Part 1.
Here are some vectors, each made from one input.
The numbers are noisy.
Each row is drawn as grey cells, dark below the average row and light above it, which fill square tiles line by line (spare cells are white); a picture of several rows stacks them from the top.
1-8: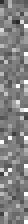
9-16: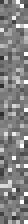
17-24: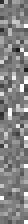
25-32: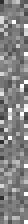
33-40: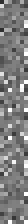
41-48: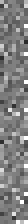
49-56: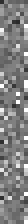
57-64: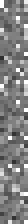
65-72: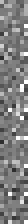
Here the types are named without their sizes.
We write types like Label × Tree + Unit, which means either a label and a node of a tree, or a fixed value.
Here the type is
Line.
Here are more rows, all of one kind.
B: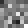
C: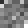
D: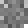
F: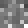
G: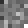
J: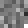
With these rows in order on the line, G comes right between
C and J.
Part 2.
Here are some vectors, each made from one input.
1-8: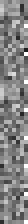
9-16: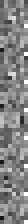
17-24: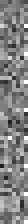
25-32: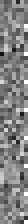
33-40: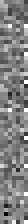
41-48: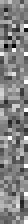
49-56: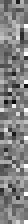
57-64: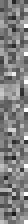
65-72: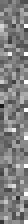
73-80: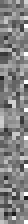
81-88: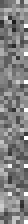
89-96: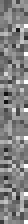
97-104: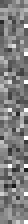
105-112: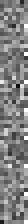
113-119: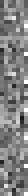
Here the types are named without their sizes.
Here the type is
Label.
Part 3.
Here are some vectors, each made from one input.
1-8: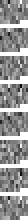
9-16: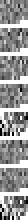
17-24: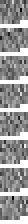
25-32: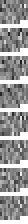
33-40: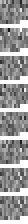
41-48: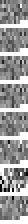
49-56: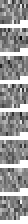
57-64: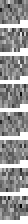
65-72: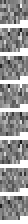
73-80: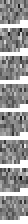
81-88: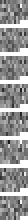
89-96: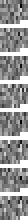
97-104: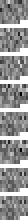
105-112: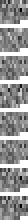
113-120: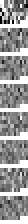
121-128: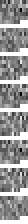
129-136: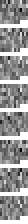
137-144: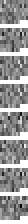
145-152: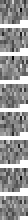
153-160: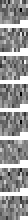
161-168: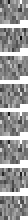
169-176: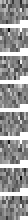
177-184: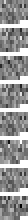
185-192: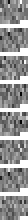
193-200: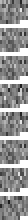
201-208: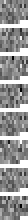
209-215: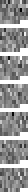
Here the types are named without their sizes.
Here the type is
Bool × Bool × Bool × Bool + Unit.
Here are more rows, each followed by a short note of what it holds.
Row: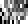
a fixed value
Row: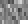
four true/false values
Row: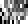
a fixed value
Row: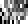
a fixed value
